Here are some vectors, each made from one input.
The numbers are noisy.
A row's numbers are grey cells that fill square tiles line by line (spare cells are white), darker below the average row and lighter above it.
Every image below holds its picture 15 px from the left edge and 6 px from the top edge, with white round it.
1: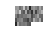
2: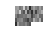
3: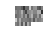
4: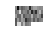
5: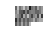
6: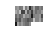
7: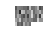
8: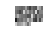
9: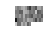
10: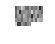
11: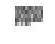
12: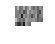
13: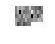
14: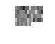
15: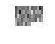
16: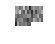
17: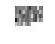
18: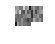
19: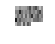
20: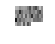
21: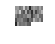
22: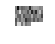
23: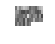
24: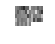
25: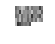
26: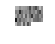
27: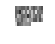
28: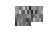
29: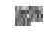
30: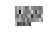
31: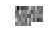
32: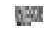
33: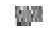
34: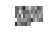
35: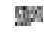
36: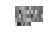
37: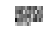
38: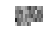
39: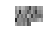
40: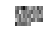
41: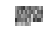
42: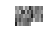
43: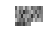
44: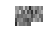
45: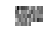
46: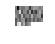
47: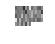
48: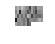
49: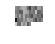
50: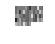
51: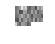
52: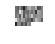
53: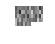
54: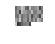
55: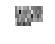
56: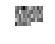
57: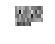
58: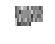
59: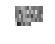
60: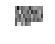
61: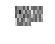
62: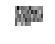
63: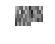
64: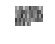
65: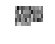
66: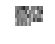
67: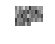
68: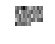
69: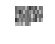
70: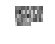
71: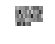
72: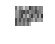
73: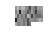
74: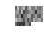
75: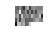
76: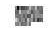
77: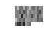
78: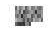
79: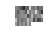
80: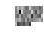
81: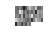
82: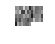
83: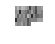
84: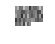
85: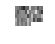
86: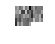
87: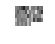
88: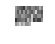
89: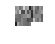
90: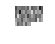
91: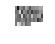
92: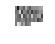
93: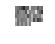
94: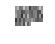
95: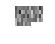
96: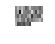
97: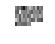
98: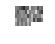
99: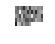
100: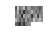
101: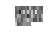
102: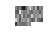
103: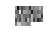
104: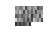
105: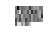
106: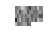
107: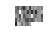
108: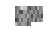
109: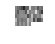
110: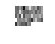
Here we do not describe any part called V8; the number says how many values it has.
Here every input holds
a true/false value and a value of V8, together with either a fixed value, or a node of a 7-node tree.
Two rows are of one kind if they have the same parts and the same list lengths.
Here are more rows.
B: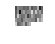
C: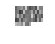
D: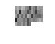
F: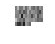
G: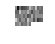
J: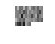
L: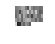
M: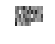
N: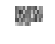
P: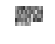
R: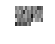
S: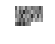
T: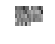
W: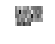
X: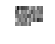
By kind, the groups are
B, C, D, M, N, R, S, T, W
F, G, J, L, P, X

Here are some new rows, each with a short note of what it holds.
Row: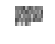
a node of a 7-node tree, a true/false value and a value of V8
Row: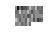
a true/false value and a value of V8
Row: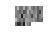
a true/false value and a value of V8
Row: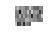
a true/false value and a value of V8
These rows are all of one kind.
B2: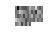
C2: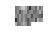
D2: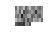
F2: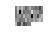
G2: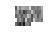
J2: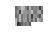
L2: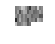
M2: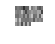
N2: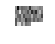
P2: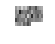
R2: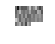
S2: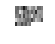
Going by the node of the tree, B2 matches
D2, L2, M2 and S2.
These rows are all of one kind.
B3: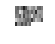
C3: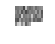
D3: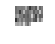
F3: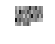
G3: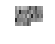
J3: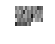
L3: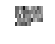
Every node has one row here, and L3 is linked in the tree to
C3.
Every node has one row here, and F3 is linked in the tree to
J3.
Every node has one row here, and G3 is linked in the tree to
C3, D3 and J3.
